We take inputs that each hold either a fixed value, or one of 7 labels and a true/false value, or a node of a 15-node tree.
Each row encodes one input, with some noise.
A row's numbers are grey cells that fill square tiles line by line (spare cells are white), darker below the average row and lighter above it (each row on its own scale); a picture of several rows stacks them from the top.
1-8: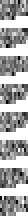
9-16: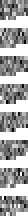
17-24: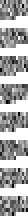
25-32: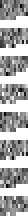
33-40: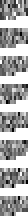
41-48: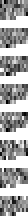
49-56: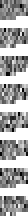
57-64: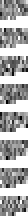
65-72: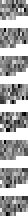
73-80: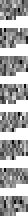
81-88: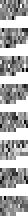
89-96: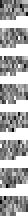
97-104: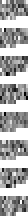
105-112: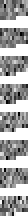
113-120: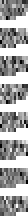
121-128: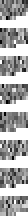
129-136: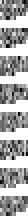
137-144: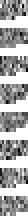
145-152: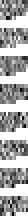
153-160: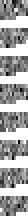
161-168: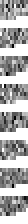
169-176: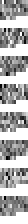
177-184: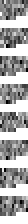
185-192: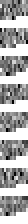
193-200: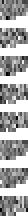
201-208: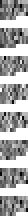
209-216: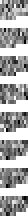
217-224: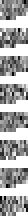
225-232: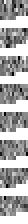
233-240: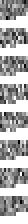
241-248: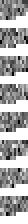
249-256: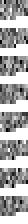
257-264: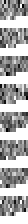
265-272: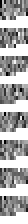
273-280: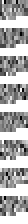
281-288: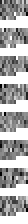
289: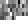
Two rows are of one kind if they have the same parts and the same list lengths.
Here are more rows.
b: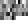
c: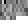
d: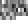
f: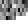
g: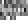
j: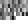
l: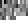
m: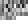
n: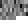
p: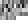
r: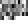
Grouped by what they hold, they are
b, c, d, g, j, l, n, r
f
m, p

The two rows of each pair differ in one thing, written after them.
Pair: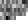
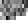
the label
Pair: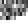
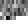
the true/false value
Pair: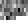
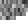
the true/false value
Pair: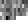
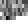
the label
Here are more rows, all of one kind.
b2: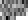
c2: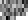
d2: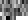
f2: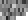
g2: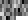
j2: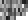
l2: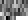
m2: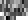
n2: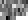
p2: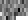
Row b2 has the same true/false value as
c2, f2, j2 and n2.
